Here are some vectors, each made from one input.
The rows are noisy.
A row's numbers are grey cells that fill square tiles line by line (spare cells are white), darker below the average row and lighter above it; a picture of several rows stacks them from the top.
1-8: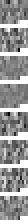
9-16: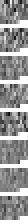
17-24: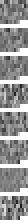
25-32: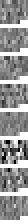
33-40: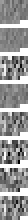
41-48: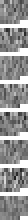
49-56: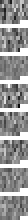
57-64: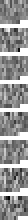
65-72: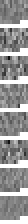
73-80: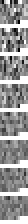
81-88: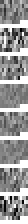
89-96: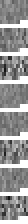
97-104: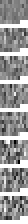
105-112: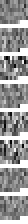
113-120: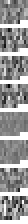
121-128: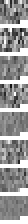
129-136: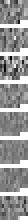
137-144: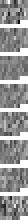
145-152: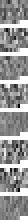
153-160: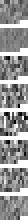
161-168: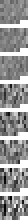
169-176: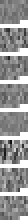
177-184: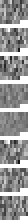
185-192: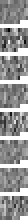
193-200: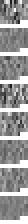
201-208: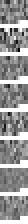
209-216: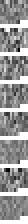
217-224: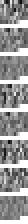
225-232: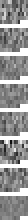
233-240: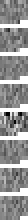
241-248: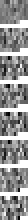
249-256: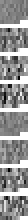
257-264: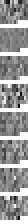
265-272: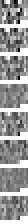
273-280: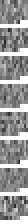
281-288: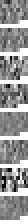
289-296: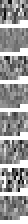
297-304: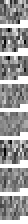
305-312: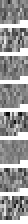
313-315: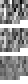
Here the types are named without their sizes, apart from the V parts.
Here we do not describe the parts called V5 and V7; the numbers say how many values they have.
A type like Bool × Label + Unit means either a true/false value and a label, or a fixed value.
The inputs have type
(Bool × V5 + V7) × Label.
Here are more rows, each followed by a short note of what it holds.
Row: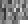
a label and a value of V7
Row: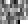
a label, a true/false value and a value of V5
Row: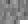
a label, a true/false value and a value of V5
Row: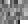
a label and a value of V7
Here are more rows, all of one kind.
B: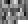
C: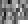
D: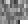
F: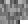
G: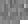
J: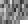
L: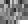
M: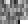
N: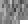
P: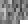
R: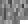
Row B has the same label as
F and P.
